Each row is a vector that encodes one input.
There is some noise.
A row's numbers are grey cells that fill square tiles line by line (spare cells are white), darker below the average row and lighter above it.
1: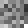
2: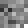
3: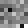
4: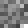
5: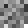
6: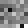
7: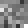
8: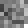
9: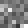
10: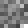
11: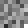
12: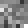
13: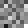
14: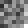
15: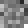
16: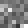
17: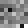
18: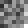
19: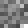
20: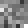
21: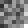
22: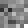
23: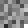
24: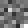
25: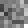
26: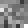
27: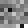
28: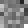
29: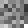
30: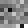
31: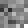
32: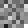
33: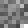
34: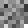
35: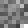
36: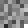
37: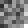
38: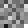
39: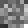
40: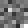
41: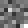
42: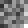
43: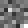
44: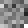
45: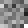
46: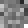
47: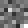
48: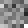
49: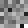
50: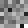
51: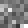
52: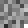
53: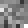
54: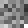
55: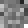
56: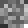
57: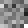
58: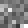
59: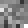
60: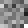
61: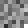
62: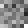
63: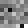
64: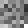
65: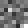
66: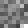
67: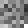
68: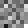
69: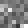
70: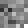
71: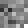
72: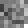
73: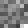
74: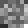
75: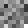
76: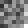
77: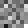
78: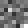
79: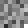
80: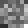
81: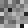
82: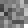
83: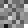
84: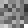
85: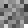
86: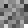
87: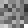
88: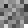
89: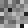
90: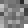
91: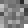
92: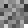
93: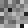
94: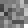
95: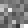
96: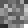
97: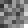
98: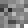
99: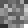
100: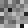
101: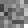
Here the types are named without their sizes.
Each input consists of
a point on a circle and a true/false value.
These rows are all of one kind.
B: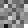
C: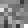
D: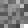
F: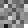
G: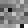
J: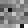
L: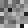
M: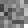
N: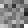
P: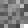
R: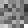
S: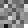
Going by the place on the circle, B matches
C, F and S.
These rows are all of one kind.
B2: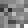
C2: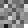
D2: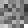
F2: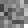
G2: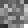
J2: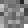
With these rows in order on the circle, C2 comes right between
G2 and J2.
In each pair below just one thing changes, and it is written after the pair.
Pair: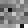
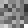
the true/false value
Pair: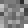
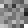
the place on the circle
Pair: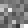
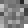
the place on the circle
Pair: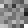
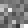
the place on the circle
